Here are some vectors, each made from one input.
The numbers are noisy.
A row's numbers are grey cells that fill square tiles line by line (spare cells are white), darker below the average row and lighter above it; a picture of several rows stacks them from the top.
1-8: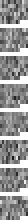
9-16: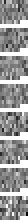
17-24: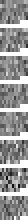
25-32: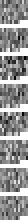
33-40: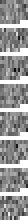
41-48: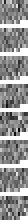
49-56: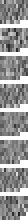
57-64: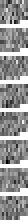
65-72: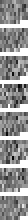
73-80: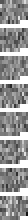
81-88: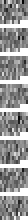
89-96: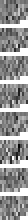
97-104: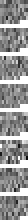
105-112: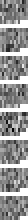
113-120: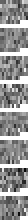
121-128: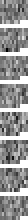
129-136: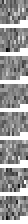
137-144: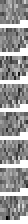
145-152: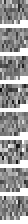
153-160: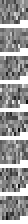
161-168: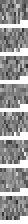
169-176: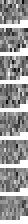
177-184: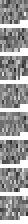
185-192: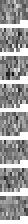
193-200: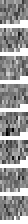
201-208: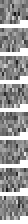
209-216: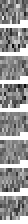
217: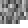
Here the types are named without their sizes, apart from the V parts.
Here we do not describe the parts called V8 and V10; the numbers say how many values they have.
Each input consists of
either a value of V8 and a value of V10, or a list of points on a circle.
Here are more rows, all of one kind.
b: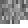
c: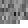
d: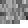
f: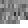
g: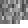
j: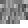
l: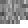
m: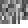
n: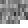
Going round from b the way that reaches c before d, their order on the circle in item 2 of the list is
b, j, l, f, c, n, m, d, g.
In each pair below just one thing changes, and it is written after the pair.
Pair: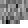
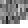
the value of V8
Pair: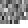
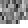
the value of V8
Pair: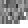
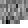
the value of V10
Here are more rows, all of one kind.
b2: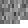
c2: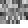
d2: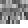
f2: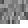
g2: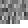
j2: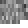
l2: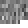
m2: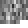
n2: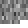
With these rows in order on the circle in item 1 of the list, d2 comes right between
g2 and l2.
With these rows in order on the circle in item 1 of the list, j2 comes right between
c2 and l2.
